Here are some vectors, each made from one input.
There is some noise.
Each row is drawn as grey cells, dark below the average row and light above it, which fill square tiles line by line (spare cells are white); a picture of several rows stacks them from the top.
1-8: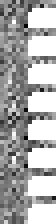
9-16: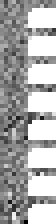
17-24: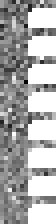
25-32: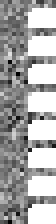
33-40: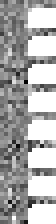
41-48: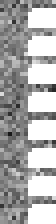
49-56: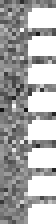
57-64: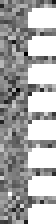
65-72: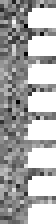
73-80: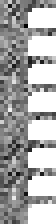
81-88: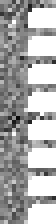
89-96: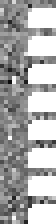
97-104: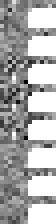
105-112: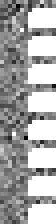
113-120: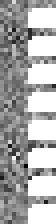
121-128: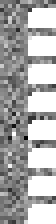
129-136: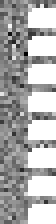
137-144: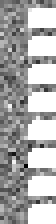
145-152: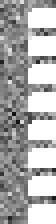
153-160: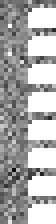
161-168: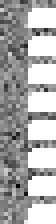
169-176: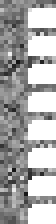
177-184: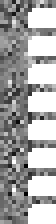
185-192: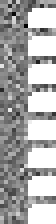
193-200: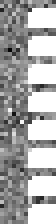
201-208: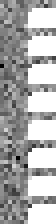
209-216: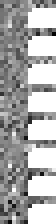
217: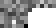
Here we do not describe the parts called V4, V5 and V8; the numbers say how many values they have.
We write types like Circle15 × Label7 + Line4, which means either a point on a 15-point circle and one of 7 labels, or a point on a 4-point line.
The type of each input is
Bool × Line7 × V4 + (Line9 + V8) × V5.
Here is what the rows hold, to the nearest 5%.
About 25% of them hold a point on a 7-point line, a true/false value and a value of V4. The rest hold a value of V5, together with either a point on a 9-point line, or a value of V8.
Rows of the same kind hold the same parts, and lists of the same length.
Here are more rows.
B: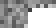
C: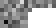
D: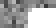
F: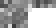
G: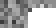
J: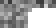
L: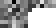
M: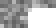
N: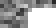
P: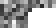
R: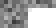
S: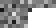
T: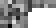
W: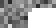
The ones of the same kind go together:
B, D, G, R, S
C, F, J, M, N, W
L, P, T

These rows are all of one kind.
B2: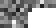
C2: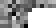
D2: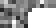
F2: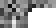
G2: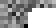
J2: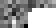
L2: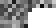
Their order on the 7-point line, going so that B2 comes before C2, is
D2, B2, L2, F2, J2, C2, G2.
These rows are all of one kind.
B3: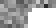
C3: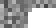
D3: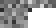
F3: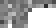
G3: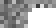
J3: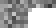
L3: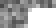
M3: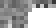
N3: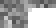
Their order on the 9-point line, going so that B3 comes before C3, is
L3, J3, B3, C3, N3, G3, M3, D3, F3.
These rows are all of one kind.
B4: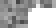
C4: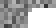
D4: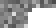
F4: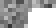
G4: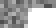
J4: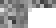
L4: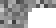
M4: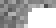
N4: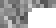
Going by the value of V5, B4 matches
F4, G4 and M4.
